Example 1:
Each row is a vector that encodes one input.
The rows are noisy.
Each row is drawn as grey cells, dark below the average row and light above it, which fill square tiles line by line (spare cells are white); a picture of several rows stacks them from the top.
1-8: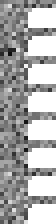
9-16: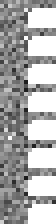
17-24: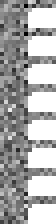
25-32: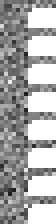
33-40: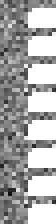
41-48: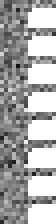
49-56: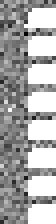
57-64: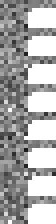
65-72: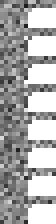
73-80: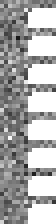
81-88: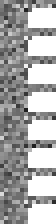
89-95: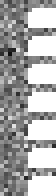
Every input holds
a true/false value, together with either a point on an 8-point line, or a point on a 10-point line.
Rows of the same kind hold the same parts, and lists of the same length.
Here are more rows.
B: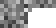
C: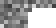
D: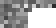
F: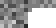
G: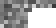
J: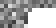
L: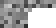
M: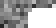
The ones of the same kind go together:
B, J, L, M
C, D, F, G

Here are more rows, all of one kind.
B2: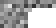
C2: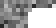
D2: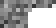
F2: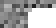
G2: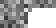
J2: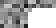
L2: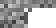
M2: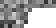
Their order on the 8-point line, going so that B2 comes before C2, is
G2, J2, L2, B2, F2, M2, C2, D2.
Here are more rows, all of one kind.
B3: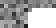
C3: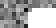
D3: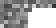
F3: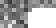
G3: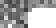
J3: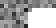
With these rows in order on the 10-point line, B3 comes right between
D3 and J3.
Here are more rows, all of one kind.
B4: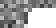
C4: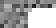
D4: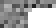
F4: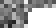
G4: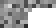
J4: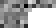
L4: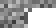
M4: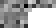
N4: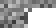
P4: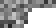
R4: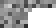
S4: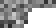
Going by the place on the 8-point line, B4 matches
C4 and D4.
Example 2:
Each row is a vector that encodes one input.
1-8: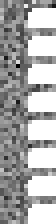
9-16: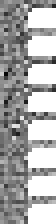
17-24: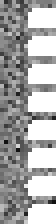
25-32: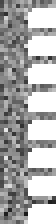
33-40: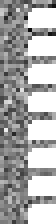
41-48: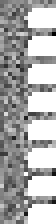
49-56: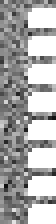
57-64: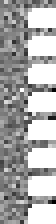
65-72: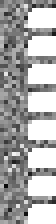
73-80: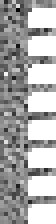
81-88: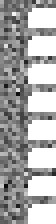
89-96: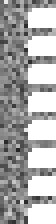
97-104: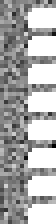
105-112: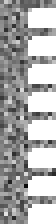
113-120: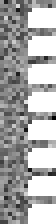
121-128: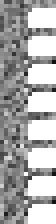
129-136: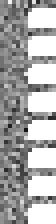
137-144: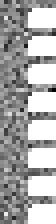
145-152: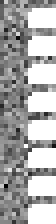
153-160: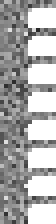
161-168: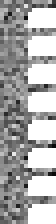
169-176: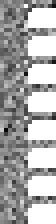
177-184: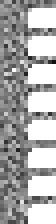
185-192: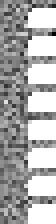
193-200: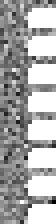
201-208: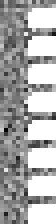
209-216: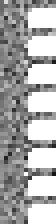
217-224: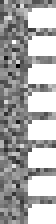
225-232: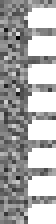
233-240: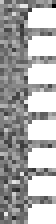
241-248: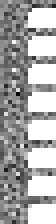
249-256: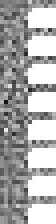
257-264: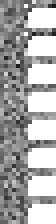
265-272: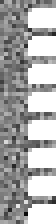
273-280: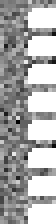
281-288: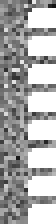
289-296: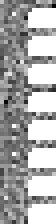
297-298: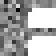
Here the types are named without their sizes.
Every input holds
a point on each of two circles and three true/false values.
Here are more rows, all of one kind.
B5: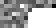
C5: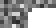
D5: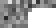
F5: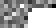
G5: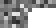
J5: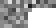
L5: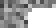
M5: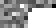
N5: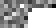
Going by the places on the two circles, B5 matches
F5, M5 and N5.
